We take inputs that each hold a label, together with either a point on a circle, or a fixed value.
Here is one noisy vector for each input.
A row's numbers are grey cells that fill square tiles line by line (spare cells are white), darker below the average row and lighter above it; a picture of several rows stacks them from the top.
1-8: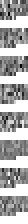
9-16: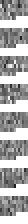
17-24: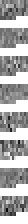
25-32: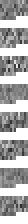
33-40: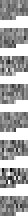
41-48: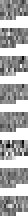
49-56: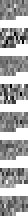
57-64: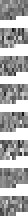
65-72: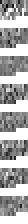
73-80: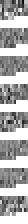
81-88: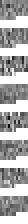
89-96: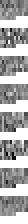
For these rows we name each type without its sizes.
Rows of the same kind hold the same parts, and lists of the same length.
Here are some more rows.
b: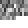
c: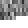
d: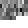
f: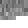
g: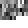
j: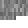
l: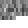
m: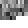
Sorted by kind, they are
b, c, j, m
d, f, g, l

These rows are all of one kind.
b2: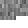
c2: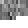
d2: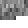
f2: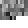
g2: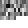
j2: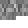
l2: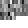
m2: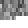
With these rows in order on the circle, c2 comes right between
d2 and f2.
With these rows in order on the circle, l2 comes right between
f2 and j2.
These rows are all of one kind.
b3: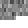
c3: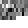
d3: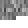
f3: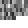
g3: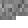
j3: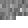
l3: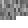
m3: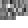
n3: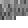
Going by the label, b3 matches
c3, f3 and l3.
